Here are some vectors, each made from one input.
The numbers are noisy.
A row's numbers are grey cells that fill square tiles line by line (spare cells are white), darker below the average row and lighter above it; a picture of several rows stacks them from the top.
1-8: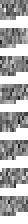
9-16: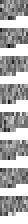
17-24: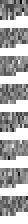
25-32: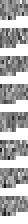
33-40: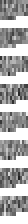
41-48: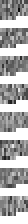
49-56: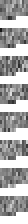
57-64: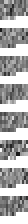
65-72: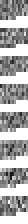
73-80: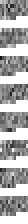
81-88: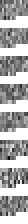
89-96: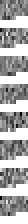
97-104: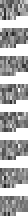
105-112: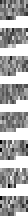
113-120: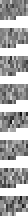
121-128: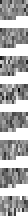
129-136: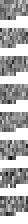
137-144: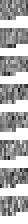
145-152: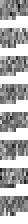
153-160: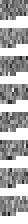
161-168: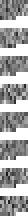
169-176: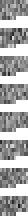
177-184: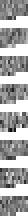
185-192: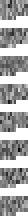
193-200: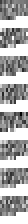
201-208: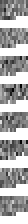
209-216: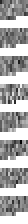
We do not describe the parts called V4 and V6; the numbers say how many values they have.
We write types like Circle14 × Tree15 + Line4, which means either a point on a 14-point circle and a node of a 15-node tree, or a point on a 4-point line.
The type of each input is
Bool × (Label8 + V4 × V6).
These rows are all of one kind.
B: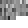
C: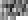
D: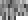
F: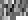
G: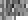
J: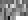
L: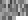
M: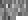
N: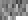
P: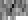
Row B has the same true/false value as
D, J, L and M.
